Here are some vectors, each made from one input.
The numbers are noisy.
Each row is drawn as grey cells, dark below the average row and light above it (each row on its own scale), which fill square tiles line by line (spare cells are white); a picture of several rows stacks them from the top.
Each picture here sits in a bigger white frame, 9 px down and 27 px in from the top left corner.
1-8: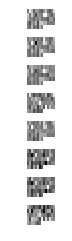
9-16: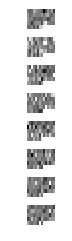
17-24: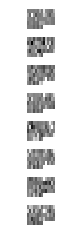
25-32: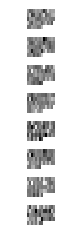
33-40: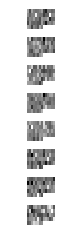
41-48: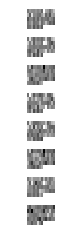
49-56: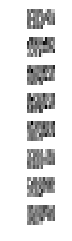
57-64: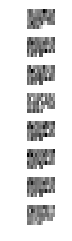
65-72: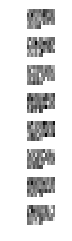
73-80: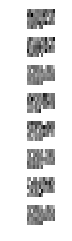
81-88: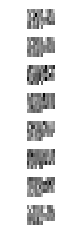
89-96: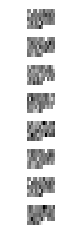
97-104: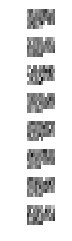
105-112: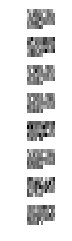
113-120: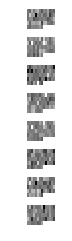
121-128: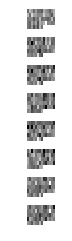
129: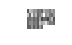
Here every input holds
a point on a 5-point line, together with either one of 8 labels, or a point on a 5-point line.
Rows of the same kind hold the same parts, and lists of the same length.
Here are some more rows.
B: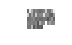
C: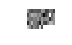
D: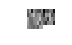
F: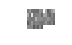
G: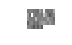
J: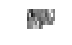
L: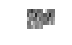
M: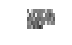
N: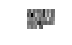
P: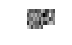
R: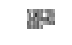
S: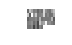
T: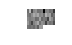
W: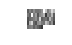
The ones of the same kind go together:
B, F, G, M, R, S, W
C, D, J, L, N, P, T

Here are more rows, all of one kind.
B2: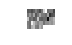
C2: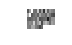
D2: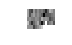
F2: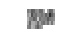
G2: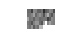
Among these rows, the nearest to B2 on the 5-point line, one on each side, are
C2 and G2.
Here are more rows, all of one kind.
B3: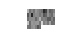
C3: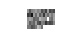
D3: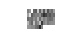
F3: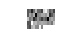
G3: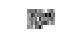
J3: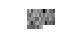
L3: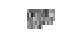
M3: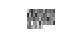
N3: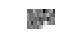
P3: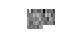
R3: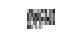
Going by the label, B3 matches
M3 and R3.
